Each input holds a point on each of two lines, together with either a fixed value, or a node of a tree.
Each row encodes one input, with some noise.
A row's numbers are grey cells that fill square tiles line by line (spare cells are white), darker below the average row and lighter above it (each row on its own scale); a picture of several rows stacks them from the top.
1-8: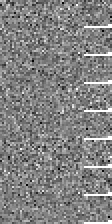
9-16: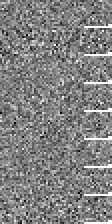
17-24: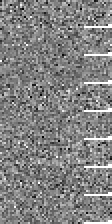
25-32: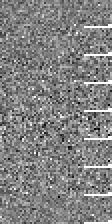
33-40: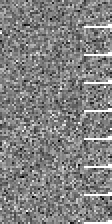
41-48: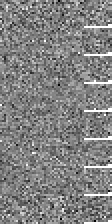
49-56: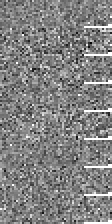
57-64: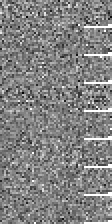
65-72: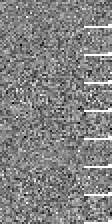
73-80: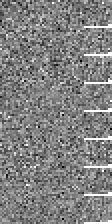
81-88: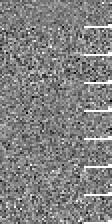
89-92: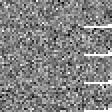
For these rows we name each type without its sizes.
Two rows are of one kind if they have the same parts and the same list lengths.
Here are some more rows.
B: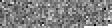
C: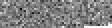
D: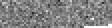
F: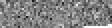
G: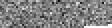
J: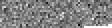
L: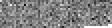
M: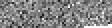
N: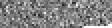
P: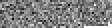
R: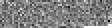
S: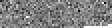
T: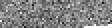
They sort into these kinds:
B, J, L, P, R, S
C, D, F, G, M, N, T

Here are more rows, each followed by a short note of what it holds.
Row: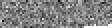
a point on each of two lines
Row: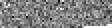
a point on each of two lines
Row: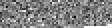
a point on each of two lines and a node of a tree
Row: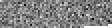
a point on each of two lines and a node of a tree
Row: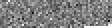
a point on each of two lines and a node of a tree
